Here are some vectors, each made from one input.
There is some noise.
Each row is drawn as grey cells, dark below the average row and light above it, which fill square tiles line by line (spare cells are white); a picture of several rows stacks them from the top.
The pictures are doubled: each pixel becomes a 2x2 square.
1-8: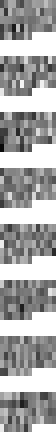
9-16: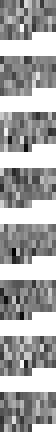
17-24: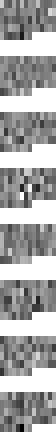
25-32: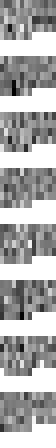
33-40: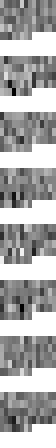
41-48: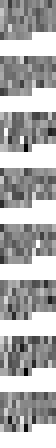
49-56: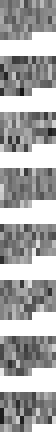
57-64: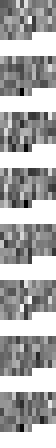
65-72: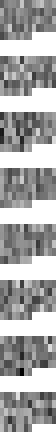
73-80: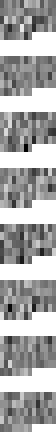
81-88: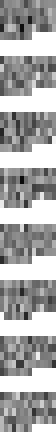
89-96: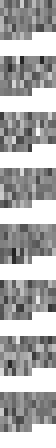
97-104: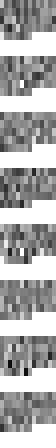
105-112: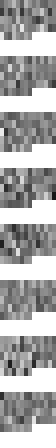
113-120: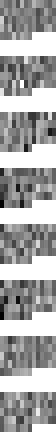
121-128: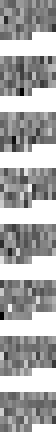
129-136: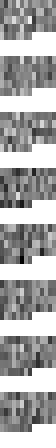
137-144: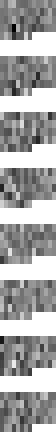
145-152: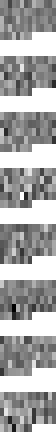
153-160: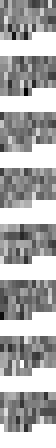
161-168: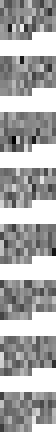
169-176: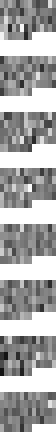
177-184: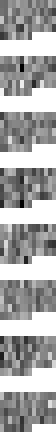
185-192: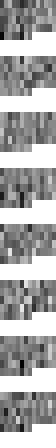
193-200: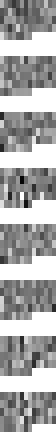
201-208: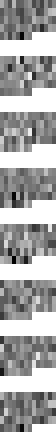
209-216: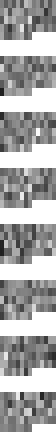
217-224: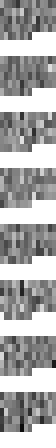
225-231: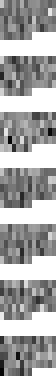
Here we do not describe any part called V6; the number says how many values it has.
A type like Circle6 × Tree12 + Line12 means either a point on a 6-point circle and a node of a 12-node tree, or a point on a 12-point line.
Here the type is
Circle8 × Tree9 + (Line5 + V6) × Line8.
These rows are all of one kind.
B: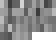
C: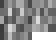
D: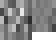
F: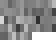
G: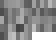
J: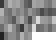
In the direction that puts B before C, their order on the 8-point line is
B, D, F, G, C, J.
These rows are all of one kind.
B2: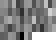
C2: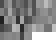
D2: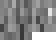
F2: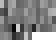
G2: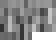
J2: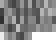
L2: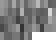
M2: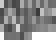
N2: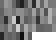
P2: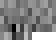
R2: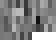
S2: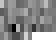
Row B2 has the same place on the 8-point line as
D2, L2, N2 and R2.
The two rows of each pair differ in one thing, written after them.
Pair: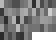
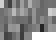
the value of V6
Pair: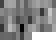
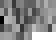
the value of V6
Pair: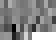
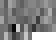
the place on the 8-point line
